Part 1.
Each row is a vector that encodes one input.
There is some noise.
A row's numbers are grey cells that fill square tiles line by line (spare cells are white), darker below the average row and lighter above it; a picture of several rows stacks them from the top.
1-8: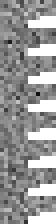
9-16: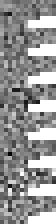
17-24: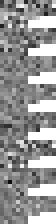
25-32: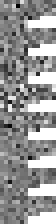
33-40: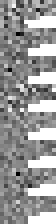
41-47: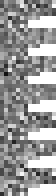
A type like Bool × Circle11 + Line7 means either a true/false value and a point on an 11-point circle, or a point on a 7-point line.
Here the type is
Bool × Label5 + Unit.
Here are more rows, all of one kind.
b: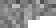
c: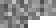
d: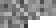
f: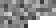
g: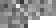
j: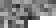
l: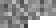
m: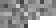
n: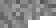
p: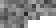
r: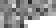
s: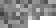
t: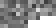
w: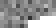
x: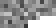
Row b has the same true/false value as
n, p, s and t.
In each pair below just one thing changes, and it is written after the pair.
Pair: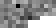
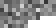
the true/false value
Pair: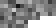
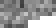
the true/false value
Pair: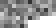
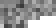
the label
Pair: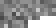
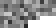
the true/false value
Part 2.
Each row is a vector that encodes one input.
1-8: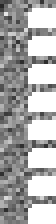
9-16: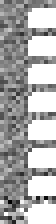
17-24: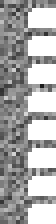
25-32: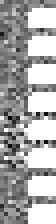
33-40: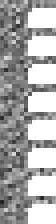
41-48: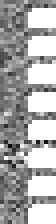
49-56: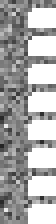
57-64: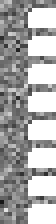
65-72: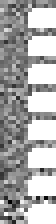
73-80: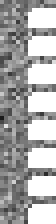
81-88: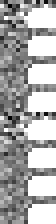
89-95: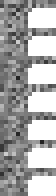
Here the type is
List2(Line6).
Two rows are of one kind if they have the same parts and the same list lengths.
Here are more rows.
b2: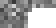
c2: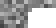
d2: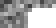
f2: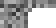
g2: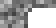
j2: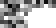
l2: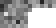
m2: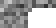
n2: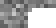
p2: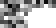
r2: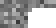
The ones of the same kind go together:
b2, c2, d2, l2, n2, r2
f2, g2, m2
j2, p2

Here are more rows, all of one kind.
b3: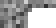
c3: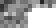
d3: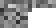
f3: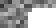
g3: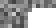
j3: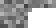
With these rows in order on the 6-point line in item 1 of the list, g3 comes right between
b3 and d3.
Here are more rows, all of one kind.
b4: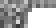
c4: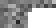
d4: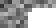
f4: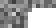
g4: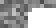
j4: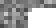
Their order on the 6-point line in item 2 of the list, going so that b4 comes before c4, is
b4, d4, f4, g4, c4, j4.
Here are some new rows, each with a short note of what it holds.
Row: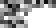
the empty list
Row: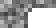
a list of one item
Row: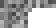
a list of one item
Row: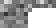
a list of one item
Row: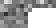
a list of one item
